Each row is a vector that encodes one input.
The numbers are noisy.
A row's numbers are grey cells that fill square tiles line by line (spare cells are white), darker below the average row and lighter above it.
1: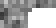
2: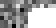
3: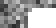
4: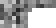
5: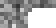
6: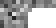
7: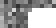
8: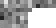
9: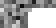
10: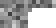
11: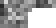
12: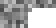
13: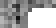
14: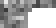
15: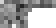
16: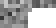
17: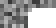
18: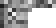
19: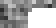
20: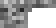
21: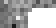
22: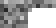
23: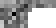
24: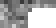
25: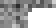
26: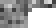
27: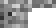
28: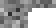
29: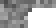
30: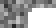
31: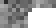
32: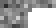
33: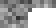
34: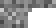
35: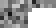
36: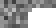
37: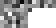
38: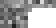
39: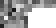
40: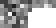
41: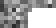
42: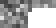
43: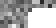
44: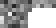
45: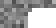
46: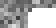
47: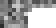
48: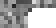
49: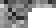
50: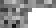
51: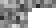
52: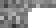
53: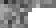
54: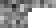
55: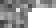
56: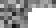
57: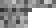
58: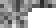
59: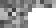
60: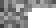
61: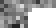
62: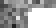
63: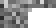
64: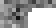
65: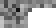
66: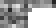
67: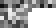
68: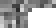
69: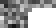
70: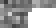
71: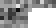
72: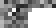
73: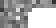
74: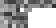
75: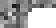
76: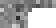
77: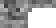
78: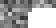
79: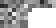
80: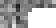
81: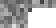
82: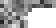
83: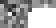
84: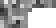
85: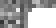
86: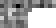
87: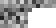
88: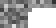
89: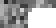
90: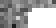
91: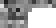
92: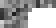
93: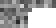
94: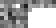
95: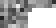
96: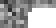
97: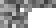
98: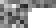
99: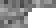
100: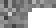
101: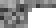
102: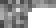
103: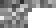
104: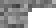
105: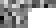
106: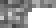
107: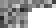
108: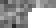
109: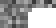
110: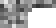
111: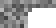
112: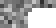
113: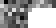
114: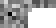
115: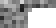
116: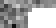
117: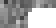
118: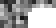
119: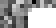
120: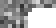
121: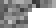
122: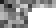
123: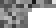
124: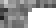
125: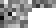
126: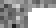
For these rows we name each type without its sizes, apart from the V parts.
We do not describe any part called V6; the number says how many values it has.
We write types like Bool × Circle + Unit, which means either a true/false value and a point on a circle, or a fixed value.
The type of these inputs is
Bool × Line × (Line + V6).
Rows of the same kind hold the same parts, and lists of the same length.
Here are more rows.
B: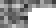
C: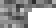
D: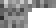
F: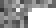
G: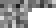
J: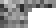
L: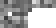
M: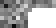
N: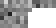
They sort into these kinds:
B, D, F, J, N
C, G, L, M

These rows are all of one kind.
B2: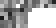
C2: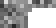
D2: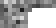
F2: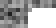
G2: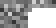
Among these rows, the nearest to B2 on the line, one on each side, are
F2 and G2.
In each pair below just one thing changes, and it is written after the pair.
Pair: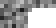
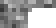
the value of V6
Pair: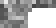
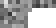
the true/false value
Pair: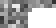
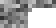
the place on the line
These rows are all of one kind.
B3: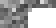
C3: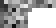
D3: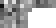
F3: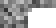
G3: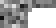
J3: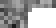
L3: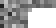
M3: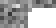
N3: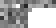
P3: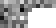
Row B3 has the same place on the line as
F3, G3, L3 and P3.
